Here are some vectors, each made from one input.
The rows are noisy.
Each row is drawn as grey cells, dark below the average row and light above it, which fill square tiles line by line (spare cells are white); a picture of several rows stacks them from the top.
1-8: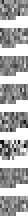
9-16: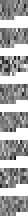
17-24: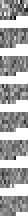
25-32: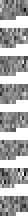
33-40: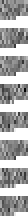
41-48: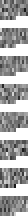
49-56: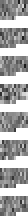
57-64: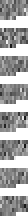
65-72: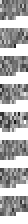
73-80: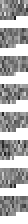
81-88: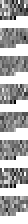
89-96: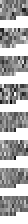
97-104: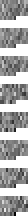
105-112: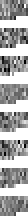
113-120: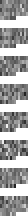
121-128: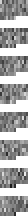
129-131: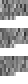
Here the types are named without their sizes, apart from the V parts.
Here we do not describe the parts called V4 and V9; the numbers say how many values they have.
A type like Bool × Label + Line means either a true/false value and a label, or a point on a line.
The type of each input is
(Line + V4 × V9) × (Tree + Unit).
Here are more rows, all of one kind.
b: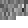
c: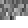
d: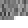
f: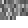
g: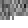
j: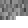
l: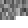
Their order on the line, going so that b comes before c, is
b, f, c, d, l, g, j.
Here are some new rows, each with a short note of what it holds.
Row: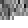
a point on a line and a node of a tree
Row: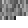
a node of a tree, a value of V4 and a value of V9
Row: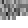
a value of V4 and a value of V9
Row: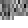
a point on a line and a node of a tree
